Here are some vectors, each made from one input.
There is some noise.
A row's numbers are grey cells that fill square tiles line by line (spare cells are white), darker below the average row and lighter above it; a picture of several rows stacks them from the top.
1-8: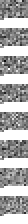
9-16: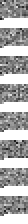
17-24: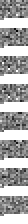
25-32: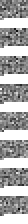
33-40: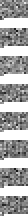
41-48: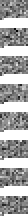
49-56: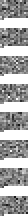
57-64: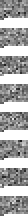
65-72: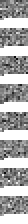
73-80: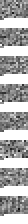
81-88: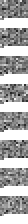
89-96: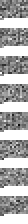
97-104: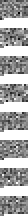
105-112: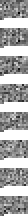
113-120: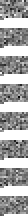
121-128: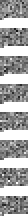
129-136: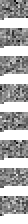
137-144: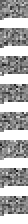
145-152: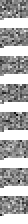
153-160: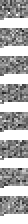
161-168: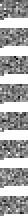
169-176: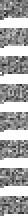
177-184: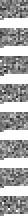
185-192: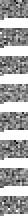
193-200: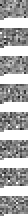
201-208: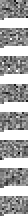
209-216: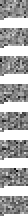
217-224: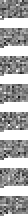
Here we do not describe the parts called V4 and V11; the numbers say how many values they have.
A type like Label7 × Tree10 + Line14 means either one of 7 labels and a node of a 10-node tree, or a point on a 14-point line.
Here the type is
(Bool × Bool × Bool + V4) × V11 + List2(Line10).
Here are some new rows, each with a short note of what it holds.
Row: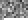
three true/false values and a value of V11
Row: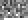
a list of two items
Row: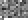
a list of one item
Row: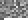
three true/false values and a value of V11
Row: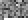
a list of two items
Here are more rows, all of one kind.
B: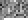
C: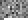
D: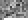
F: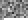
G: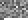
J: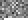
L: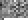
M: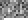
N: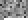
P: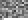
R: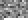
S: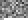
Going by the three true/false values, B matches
D, F, N and S.
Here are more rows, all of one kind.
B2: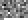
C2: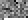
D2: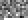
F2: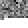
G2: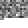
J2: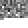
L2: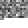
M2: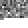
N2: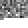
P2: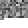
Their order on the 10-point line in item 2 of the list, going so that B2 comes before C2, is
B2, C2, F2, M2, D2, N2, P2, J2, G2, L2.
